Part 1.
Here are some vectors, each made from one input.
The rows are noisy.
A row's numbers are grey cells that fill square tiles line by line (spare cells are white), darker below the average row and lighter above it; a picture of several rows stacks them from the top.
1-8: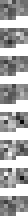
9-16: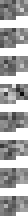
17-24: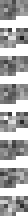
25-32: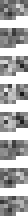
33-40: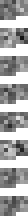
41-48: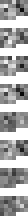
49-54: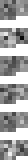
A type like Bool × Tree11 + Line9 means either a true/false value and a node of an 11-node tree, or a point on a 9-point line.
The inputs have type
Bool × Tree8.
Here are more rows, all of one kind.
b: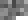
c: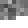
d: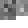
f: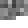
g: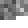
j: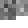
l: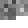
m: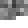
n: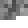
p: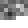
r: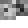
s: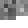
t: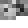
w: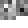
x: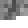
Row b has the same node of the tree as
f, m, r and t.
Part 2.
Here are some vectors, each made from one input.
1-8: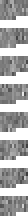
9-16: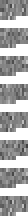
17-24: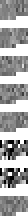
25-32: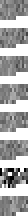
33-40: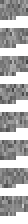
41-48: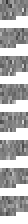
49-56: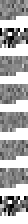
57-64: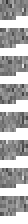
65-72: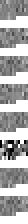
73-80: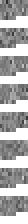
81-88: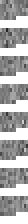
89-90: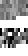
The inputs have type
Bool × Line5 × Line5 + Unit.
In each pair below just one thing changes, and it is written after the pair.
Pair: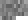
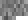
the place on one of the two 5-point lines
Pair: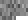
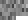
the place on one of the two 5-point lines
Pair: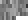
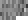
the true/false value
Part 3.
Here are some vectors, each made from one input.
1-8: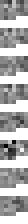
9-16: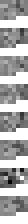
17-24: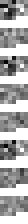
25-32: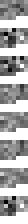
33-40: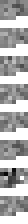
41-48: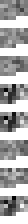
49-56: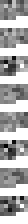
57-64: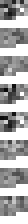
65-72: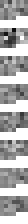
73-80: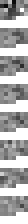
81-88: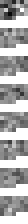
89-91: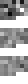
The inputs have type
Bool × Tree12.
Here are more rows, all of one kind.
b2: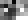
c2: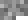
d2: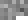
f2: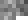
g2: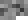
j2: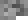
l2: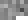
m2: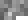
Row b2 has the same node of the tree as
d2 and l2.
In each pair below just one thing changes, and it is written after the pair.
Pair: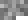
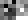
the true/false value
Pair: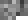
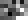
the true/false value
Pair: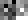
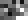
the node of the tree
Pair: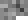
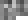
the node of the tree
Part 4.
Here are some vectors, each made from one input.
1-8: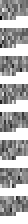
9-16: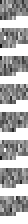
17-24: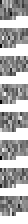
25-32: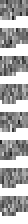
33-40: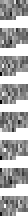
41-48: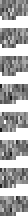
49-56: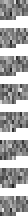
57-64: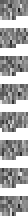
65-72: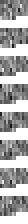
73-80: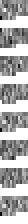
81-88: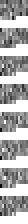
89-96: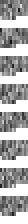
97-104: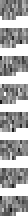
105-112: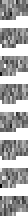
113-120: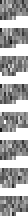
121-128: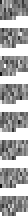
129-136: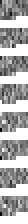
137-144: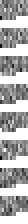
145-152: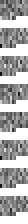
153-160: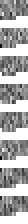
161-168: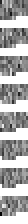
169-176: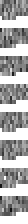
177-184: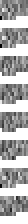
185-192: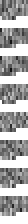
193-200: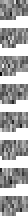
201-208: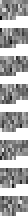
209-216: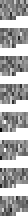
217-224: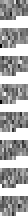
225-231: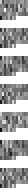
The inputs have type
Circle16 + Circle20.
